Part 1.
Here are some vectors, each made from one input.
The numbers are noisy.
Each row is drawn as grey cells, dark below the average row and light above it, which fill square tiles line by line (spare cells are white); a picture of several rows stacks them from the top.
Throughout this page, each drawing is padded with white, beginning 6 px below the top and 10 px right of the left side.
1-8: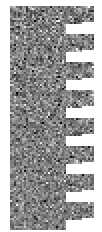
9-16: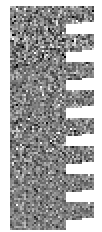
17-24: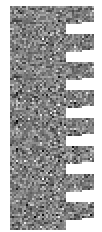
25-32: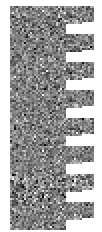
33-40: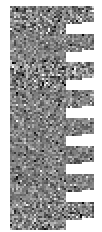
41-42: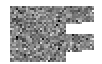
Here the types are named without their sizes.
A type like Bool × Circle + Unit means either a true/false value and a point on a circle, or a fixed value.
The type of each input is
Circle + Unit.
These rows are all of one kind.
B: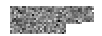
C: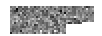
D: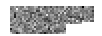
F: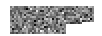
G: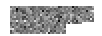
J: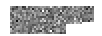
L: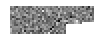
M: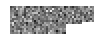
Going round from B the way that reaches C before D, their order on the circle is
B, G, C, F, M, D, L, J.
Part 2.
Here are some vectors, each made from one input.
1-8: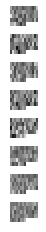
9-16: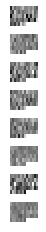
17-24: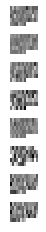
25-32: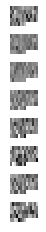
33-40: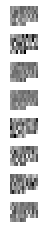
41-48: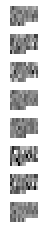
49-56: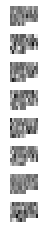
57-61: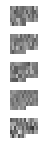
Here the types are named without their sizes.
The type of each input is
Circle.
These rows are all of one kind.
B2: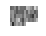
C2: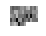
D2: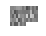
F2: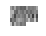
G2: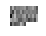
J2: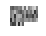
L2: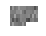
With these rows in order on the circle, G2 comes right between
B2 and D2.
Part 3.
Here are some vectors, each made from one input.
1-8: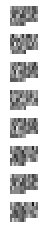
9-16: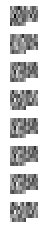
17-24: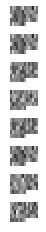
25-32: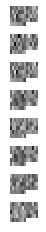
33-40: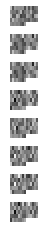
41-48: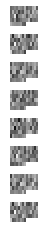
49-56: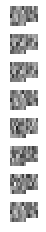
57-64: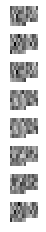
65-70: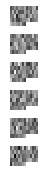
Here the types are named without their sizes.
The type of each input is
Bool × Bool × Bool.
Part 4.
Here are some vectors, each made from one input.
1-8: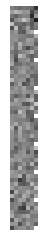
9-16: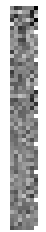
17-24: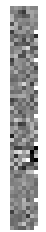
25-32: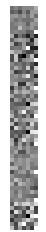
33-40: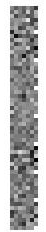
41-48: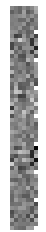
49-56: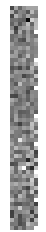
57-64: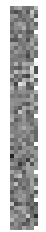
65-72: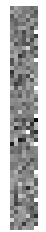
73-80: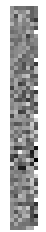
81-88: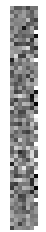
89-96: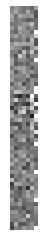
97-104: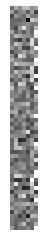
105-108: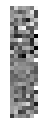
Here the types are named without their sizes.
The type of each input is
Line.
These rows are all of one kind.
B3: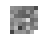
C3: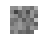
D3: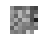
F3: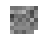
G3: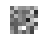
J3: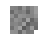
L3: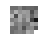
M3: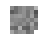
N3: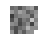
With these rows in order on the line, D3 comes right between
G3 and L3.
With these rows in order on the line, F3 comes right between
G3 and N3.
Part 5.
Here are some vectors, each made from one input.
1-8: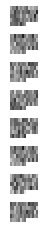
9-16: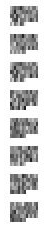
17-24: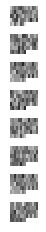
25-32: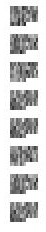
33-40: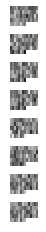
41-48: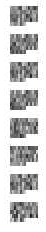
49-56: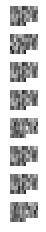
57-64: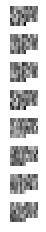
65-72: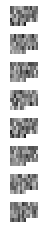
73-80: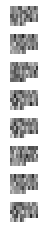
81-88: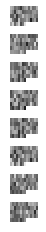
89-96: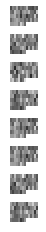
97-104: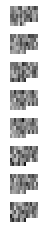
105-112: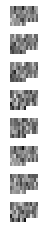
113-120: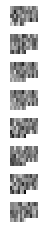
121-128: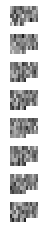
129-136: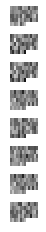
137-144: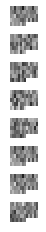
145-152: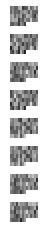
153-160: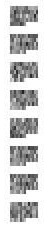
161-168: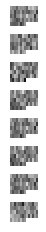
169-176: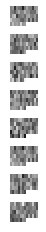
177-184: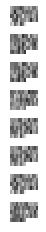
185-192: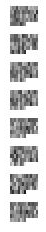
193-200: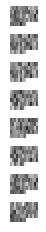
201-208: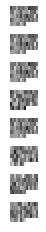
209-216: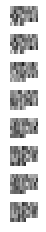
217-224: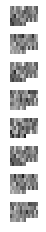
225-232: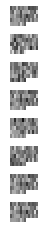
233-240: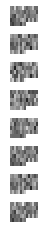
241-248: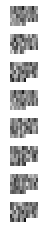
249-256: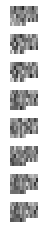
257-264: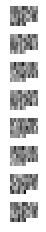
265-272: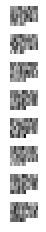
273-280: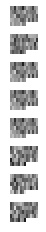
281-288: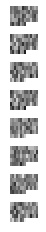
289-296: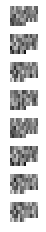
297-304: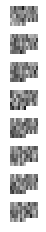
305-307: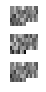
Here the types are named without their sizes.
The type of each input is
Bool × Bool × Bool.
